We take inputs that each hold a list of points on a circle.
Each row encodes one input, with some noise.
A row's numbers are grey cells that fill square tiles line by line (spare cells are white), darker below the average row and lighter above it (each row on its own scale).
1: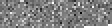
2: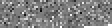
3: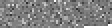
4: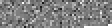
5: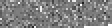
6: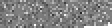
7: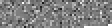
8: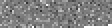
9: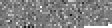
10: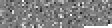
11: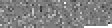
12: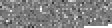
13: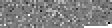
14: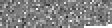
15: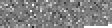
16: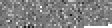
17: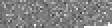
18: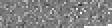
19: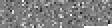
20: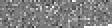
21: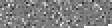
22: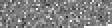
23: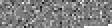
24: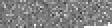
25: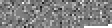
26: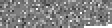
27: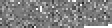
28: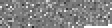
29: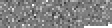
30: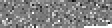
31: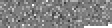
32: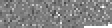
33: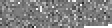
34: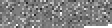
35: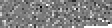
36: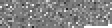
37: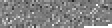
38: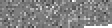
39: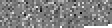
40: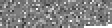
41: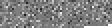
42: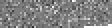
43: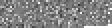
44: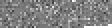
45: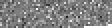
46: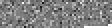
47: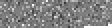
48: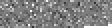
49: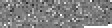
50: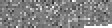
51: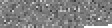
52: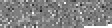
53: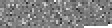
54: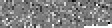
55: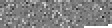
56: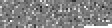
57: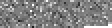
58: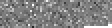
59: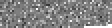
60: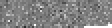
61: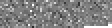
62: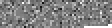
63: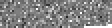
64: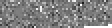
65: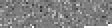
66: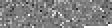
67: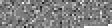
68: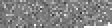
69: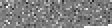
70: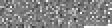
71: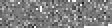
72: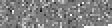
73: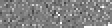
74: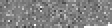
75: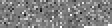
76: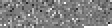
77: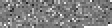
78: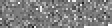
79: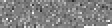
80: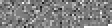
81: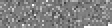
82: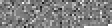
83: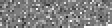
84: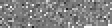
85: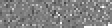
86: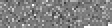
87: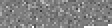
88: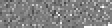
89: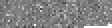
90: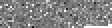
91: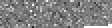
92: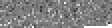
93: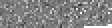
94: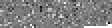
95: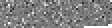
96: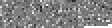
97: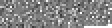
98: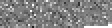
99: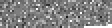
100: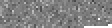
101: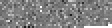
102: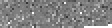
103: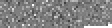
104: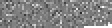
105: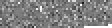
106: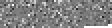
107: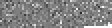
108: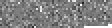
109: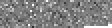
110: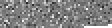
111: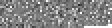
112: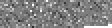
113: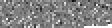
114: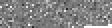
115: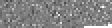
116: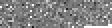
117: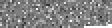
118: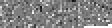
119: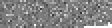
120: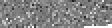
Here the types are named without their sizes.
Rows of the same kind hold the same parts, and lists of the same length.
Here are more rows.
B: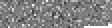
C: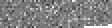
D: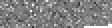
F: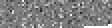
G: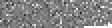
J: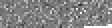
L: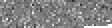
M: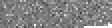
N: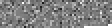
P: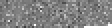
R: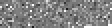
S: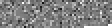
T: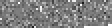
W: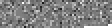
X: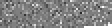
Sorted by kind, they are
B, C, D, G, J, M, P, R, T, X
F, L
N, S, W

